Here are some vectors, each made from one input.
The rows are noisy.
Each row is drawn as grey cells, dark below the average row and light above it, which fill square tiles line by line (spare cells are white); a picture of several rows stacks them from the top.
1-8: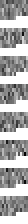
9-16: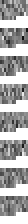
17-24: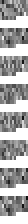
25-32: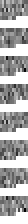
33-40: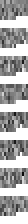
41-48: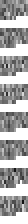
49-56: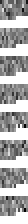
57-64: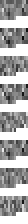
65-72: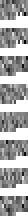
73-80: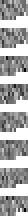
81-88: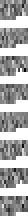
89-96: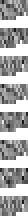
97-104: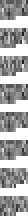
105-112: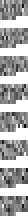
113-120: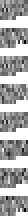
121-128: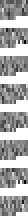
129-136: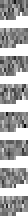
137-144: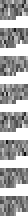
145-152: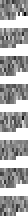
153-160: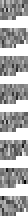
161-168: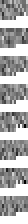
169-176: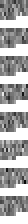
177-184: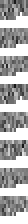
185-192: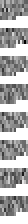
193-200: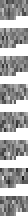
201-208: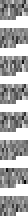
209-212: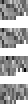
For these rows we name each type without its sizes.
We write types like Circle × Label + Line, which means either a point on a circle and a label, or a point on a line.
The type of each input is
Line + Tree.
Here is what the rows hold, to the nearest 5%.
About 55% of them hold a point on a line. The rest hold a node of a tree.
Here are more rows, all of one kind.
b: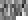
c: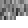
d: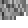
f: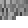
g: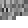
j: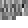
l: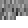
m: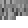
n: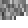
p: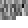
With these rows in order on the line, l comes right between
c and m.
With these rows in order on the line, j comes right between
g and p.
